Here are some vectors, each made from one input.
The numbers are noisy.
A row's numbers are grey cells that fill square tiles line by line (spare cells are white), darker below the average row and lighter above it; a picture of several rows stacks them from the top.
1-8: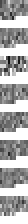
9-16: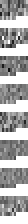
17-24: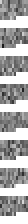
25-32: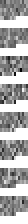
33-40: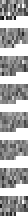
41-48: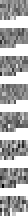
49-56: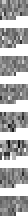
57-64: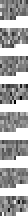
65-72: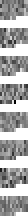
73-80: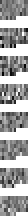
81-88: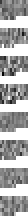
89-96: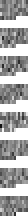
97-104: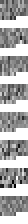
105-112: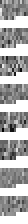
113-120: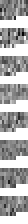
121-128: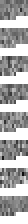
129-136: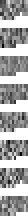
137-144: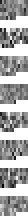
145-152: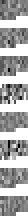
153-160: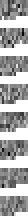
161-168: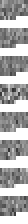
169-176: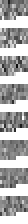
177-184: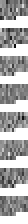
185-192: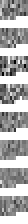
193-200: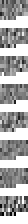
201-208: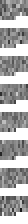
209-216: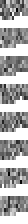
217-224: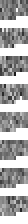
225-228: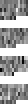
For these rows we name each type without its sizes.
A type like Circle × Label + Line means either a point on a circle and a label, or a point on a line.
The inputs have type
(Bool × Bool × Bool × Bool + Unit) × Label + Line.
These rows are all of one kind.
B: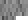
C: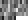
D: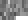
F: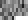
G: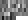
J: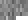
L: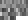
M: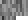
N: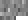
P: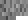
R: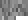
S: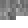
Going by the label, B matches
F, G, M and P.
